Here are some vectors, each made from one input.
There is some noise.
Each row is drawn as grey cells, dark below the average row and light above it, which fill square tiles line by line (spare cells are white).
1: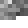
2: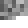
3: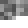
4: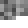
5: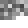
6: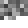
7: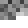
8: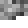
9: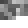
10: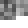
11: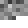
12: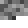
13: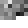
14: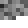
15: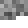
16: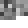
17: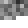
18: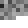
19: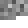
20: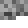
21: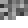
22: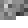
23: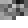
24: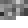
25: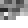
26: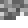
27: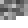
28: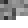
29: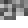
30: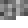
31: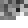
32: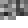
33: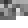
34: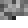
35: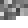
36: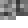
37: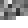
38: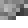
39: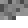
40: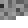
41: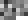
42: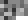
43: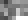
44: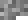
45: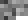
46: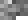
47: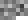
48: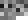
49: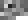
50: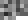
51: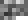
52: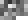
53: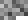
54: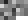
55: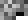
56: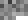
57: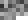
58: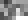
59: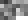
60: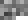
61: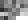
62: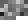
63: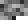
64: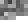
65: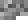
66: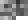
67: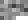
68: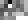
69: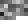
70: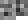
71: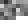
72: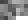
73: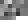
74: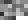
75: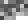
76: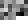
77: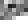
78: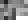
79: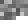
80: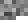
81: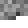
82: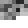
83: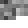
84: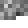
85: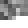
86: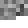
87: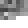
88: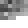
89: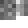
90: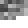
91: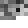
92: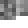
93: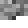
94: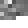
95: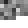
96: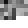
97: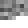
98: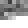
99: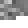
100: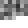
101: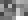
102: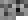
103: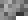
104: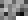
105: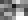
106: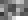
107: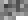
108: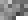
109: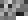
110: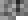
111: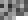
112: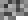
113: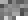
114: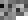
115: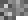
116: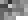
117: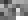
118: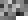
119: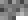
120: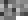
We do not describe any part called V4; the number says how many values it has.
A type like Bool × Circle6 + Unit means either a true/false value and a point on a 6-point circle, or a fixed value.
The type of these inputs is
Bool × List2(V4) + Line5.
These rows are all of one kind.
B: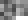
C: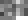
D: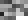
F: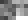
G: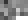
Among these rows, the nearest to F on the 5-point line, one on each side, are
B and G.
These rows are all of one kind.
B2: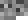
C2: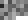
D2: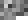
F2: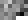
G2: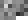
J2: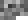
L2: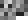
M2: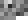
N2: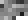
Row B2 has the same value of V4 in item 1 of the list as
C2, G2 and L2.
